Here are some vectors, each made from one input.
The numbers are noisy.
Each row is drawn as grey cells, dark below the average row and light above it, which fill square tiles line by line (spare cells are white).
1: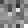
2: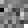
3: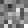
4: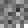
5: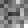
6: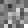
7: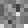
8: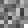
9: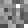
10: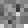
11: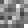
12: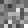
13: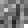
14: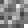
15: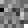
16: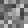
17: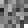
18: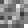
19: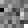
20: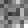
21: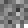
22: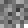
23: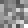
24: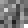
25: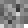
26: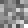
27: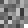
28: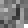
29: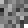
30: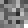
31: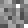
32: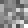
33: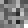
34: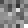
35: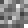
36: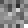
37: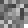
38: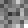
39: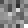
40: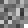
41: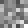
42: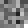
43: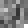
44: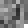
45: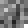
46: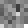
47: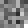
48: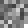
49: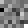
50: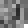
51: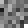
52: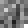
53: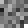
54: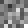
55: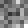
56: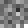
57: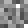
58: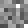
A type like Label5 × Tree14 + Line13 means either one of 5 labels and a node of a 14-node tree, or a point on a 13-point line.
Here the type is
Line7 + Tree8.
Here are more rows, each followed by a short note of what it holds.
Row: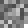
a point on a 7-point line
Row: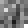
a node of an 8-node tree
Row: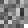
a point on a 7-point line
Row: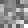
a point on a 7-point line
